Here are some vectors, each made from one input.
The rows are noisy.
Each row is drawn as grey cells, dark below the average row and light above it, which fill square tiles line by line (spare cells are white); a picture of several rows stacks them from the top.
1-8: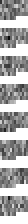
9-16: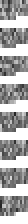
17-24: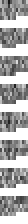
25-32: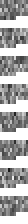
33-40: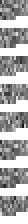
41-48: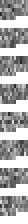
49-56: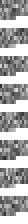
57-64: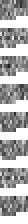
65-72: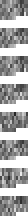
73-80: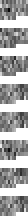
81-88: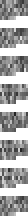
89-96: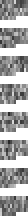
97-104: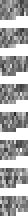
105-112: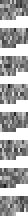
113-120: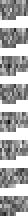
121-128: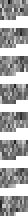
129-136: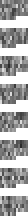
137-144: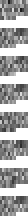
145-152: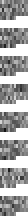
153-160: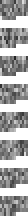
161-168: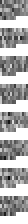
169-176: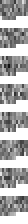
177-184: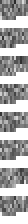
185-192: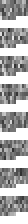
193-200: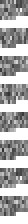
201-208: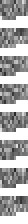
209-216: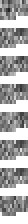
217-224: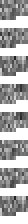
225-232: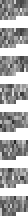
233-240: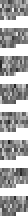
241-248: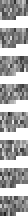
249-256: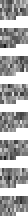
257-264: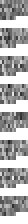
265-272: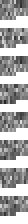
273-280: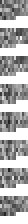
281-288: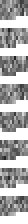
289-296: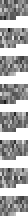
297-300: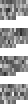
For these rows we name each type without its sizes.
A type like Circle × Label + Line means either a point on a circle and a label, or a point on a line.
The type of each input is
Bool × Bool × Bool + List(Circle) + Tree × Tree.
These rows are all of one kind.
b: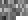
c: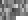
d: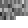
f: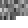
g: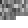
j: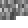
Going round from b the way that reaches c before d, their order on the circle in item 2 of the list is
b, c, g, j, f, d.
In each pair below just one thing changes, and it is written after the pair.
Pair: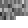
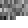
the place on the circle in item 1 of the list
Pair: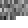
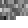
the place on the circle in item 2 of the list
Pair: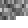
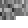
the place on the circle in item 1 of the list
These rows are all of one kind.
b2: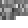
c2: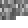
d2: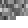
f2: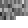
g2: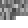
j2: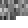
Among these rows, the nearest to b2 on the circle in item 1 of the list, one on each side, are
c2 and g2.
